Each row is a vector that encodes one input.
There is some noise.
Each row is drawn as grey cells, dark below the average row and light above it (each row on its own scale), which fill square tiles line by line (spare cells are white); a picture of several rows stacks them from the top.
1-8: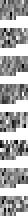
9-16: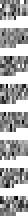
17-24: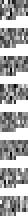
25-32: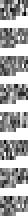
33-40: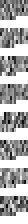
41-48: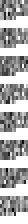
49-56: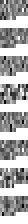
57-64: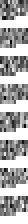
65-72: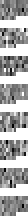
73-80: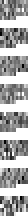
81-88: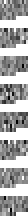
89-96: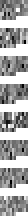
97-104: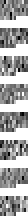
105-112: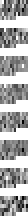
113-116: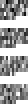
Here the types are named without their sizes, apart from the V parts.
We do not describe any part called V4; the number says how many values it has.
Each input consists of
a value of V4, together with either a label, or a point on a line.
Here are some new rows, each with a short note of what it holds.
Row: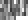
a label and a value of V4
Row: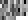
a label and a value of V4
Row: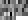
a label and a value of V4
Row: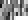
a point on a line and a value of V4
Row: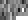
a point on a line and a value of V4
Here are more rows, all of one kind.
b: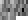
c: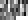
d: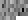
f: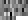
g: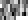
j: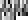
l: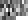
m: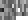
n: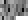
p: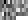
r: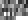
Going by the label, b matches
d, f, g and r.
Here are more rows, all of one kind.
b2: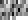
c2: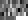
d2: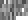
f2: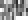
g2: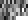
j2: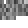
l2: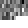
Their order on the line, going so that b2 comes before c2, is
b2, f2, d2, l2, c2, g2, j2.
